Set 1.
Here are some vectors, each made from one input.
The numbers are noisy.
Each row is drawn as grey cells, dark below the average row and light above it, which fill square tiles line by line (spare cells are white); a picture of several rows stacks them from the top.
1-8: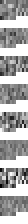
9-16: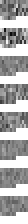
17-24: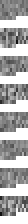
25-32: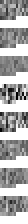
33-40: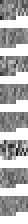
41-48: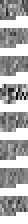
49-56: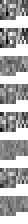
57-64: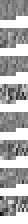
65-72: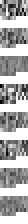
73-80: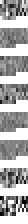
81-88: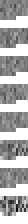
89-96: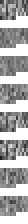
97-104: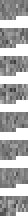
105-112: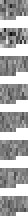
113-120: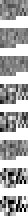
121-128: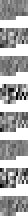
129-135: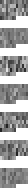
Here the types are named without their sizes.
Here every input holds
a list of points on a line.
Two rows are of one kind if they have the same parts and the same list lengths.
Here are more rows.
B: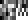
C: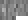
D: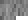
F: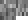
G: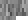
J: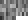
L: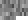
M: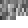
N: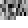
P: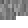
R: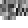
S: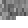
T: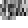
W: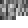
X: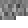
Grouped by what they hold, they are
B, D, F, G, J, P, S, T
C, L, M, W
N, X
R

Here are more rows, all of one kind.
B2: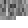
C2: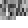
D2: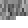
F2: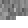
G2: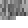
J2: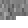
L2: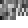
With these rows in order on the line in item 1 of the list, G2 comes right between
C2 and D2.
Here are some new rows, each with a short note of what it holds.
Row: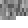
a list of three items
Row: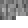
a list of three items
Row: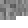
a list of three items
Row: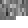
a list of one item
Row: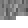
a list of one item
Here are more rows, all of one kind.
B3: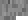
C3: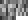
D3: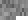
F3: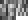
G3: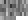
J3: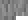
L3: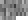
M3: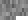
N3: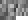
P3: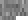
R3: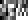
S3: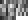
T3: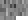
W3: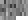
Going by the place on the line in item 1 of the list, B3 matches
D3, F3, J3 and M3.
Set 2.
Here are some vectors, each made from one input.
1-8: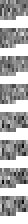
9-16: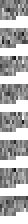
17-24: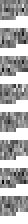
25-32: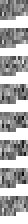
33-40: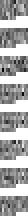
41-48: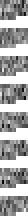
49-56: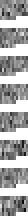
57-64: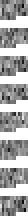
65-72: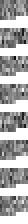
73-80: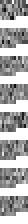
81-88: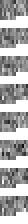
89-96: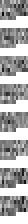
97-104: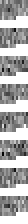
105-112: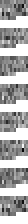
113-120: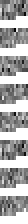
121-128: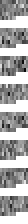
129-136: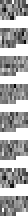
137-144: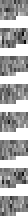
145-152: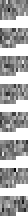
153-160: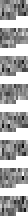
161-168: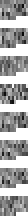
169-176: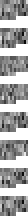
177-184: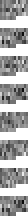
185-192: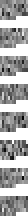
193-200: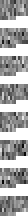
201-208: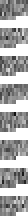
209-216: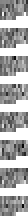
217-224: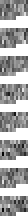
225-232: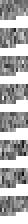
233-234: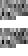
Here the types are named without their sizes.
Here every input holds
either a point on a circle and a label, or a fixed value, or three true/false values.
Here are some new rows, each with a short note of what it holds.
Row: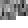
three true/false values
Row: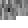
a point on a circle and a label
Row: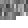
a point on a circle and a label
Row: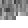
a point on a circle and a label
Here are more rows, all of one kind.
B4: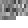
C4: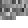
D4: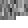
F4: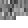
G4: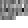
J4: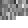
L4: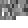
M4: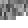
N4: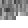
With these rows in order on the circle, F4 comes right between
D4 and L4.
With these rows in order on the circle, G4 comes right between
B4 and C4.
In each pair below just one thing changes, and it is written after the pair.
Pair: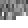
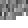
the label
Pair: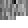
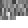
the label
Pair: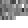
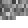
the label
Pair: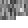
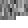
the label
